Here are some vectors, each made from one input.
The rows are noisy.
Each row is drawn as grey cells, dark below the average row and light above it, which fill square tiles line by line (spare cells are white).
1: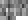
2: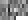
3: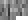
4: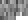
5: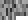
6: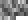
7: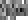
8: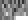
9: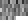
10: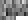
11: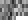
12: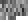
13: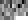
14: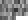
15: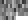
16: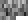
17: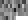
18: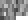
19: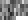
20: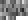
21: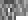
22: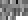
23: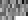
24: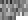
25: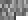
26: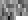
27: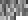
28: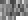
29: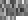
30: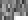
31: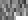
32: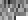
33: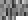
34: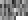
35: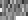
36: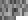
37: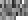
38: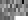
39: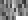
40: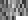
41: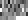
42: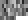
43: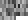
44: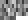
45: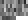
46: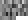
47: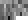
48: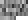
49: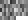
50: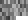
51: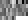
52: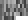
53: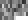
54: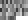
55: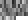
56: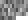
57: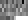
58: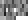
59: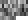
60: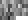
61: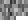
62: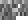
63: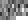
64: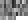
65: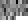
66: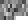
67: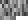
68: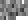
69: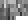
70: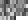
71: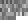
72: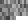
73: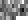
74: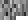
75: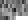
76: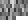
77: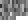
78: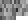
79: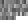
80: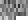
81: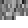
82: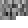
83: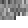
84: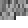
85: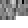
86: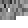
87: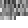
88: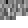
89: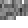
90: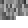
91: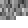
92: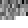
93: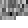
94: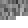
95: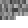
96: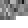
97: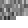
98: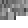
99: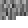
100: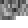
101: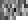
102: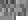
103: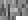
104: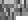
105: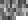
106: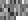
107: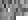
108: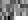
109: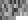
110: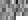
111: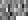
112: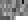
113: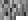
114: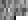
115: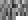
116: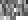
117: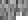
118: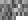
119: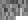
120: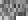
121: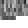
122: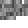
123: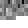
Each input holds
a point on an 11-point circle, together with either a point on an 11-point line, or four true/false values.
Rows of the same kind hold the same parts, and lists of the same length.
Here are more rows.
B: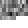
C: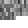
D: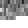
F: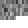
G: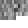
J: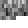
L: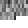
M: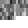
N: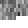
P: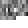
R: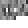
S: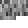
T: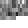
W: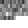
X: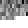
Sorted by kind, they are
B, D, F, J, L, P, R, S, T, X
C, G, M, N, W

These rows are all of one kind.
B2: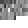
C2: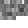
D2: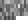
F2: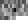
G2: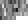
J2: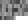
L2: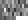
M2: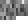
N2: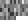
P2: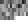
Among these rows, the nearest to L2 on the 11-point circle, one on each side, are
D2 and P2.
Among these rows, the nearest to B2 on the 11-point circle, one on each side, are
G2 and M2.
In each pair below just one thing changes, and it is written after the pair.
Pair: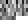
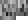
the place on the 11-point circle
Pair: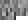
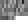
the place on the 11-point circle
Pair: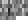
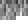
the place on the 11-point circle
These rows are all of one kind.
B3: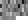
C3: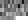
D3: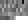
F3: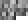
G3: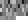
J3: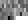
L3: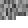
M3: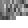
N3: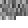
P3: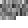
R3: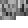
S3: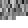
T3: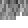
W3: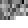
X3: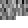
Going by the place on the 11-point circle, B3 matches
C3, G3, S3 and W3.
